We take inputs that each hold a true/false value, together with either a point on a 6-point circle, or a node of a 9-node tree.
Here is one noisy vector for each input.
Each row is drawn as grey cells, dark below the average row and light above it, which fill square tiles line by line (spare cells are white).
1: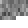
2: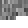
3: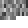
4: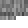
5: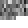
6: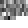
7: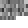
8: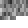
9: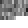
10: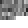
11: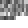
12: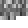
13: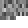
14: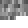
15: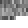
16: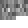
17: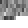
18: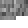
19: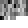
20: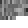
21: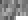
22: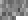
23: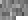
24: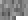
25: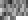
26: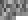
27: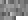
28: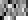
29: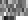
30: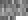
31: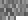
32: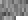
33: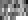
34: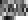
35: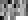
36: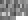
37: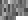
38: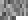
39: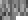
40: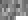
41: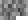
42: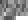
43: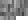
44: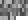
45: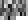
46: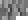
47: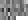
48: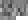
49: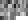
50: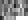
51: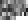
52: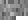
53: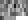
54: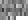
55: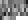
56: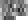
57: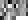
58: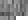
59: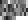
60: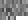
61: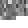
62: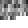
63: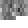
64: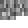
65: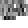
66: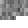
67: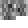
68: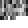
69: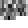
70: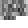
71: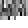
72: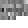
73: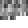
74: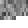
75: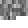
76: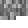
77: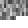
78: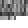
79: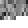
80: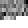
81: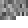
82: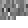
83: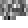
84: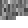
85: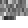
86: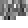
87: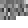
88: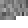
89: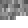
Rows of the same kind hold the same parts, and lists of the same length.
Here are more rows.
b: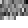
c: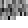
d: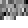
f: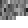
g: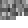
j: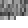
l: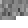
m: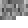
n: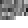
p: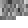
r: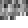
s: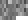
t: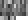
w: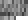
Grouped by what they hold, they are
b, c, d, j, l, m, p, t, w
f, g, n, r, s

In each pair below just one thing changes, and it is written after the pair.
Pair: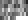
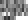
the true/false value
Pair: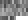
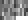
the true/false value
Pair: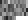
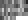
the place on the 6-point circle
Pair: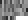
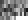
the true/false value
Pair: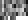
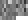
the place on the 6-point circle
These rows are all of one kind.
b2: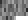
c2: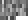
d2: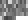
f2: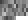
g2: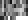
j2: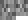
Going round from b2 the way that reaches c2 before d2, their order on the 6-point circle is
b2, g2, c2, d2, j2, f2.
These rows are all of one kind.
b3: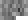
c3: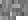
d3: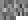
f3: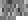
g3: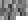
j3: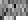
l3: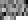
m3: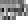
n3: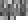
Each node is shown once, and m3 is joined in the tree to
c3 and j3.
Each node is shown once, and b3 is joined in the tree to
f3, g3 and j3.
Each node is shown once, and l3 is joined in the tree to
n3.
